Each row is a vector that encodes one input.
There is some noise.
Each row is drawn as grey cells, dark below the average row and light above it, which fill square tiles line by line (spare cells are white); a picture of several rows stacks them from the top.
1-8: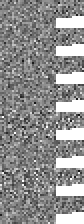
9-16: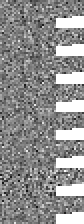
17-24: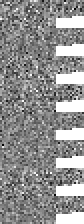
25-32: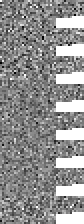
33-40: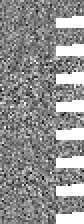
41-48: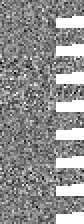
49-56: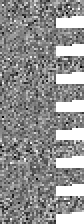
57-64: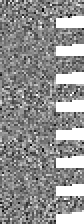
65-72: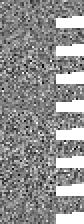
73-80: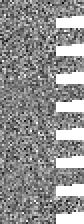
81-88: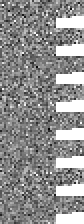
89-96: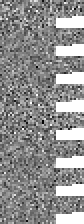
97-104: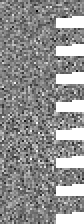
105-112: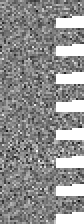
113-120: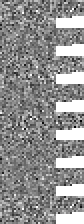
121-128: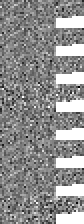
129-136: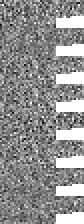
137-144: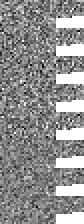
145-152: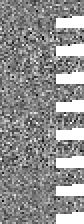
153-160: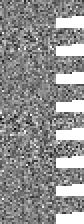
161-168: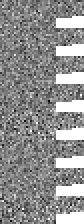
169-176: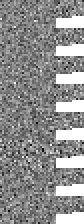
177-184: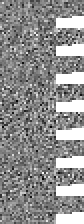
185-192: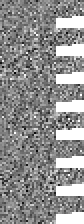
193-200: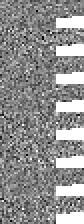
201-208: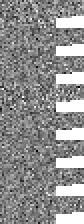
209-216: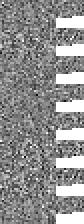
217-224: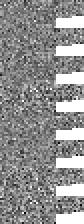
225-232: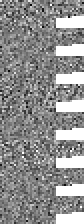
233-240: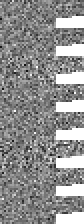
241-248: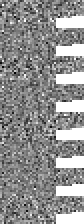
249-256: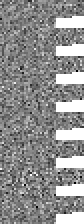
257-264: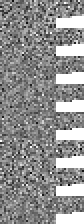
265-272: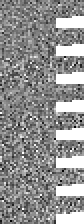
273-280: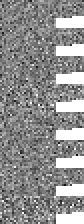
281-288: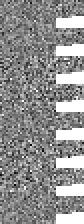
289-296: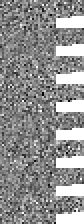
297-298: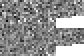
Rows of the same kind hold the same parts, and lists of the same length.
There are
2 kinds of row.
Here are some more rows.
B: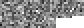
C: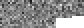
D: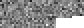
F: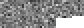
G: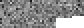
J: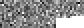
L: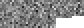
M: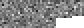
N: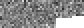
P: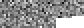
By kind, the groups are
B, J, P
C, D, F, G, L, M, N

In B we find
a point on an 18-point line.
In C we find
a point on a 12-point line and a node of a 10-node tree.
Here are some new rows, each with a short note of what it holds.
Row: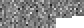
a point on a 12-point line and a node of a 10-node tree
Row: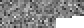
a point on a 12-point line and a node of a 10-node tree
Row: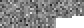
a point on a 12-point line and a node of a 10-node tree
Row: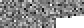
a point on an 18-point line
